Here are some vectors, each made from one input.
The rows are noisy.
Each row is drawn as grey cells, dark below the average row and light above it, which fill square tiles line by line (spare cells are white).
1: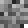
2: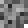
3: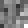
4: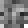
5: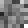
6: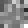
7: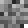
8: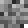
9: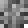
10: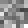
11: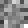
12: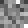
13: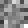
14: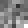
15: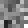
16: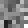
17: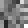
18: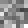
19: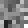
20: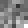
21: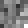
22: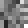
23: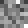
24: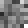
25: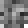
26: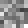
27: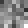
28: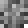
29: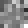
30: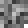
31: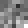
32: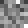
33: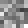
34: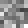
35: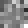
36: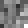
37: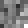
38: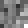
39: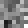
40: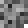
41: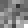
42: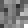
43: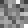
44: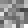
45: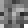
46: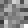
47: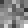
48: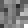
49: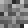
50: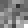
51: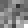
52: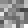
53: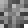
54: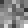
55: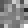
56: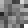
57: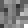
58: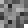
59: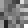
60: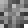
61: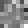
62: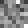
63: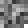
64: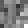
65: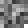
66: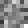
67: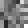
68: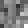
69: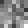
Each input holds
either a point on a 7-point line, or a point on an 8-point line.
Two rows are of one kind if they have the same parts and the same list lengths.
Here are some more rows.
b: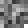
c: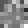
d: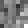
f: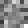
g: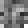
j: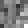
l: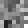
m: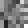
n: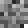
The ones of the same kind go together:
b, g, l, m, n
c, d, f, j

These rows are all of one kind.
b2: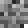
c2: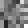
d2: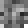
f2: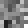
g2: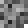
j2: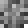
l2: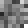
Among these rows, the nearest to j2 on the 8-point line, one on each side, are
b2 and d2.
